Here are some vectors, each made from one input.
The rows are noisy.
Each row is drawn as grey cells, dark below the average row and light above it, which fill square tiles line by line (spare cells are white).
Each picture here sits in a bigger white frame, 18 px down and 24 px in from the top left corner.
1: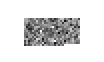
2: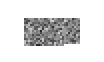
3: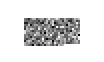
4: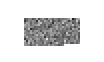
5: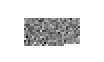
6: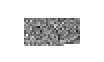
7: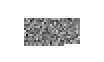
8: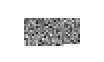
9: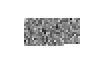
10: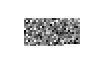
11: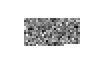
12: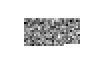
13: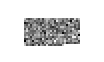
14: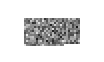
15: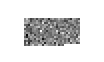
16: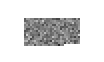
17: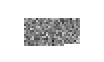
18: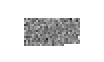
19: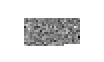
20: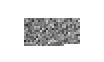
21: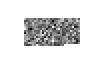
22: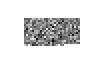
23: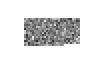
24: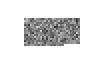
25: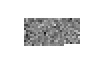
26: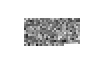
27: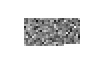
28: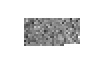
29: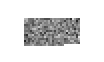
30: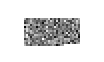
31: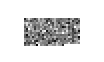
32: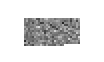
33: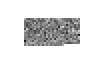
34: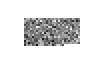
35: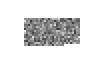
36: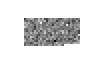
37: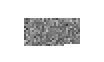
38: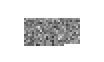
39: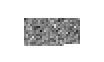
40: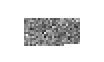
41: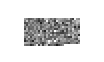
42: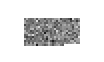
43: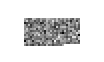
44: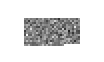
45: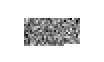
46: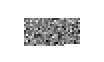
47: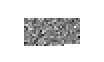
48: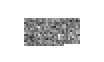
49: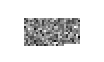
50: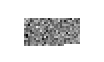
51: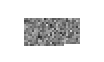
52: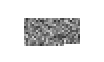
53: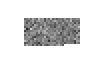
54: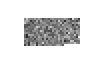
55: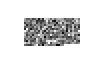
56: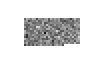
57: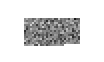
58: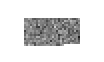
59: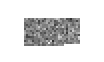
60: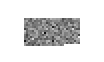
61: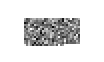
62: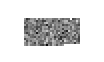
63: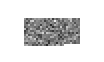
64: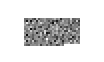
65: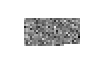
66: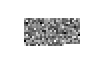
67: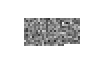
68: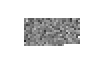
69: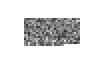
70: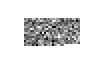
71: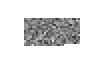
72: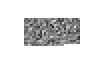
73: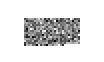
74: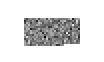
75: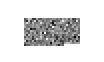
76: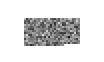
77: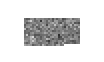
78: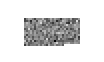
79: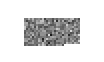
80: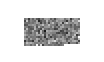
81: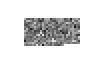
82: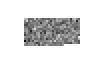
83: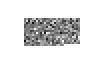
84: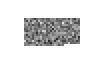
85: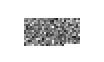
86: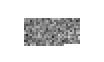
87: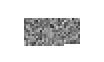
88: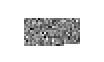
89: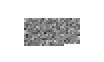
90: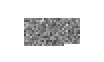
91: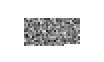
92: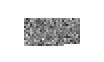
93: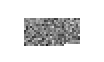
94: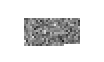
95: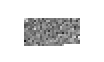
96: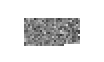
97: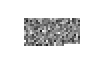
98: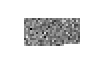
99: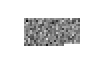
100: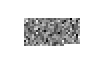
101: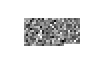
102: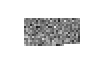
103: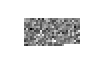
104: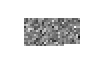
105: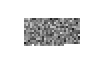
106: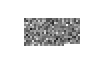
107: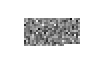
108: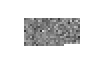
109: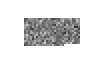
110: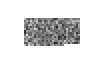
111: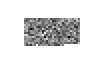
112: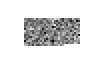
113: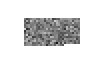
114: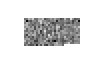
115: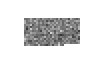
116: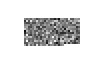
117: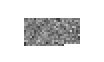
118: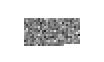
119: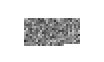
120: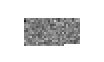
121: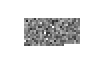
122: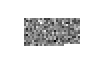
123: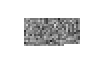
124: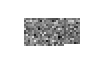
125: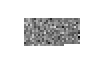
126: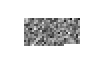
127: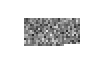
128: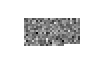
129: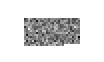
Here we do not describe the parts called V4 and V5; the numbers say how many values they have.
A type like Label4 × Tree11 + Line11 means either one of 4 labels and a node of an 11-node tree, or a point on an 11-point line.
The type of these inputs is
Bool × (Tree7 + V4) × V5.
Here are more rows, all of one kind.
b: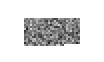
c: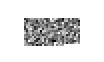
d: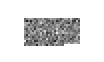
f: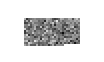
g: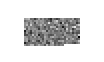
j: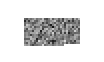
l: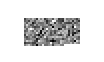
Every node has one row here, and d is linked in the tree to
j.
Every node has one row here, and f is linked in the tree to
b and c.
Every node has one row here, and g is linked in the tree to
l.
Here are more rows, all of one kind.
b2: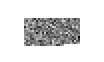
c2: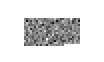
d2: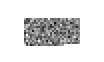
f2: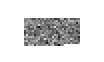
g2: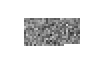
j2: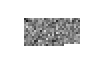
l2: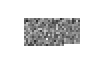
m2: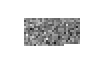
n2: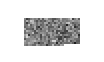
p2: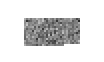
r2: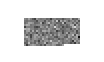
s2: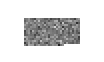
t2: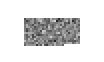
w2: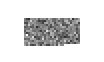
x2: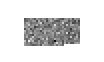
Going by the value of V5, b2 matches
d2, f2, g2 and p2.
